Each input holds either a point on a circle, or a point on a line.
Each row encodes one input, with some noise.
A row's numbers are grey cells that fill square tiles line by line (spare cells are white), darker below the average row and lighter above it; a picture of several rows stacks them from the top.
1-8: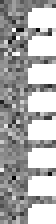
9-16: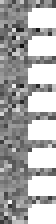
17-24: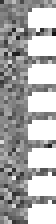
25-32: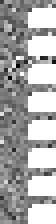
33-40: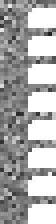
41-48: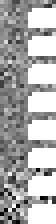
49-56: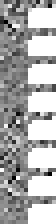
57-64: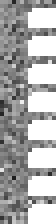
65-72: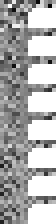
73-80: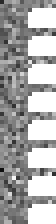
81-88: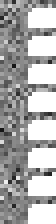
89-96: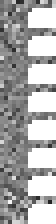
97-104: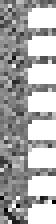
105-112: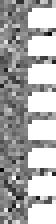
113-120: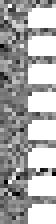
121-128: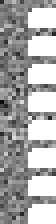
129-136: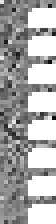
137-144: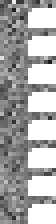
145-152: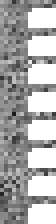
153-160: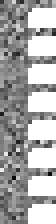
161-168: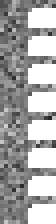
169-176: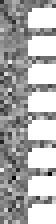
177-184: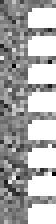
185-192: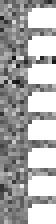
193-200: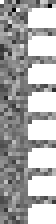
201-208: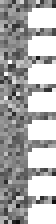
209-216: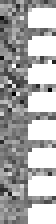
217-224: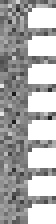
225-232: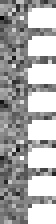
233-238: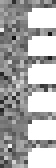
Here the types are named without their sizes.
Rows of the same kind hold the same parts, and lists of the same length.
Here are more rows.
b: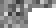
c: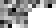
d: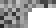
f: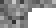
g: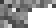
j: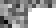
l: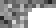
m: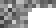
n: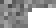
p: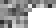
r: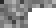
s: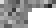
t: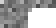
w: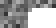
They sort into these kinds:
b, f, g, n, r, s, t, w
c, d, j, l, m, p

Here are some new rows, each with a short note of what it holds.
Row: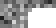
a point on a line
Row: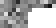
a point on a circle
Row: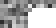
a point on a line
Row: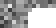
a point on a line
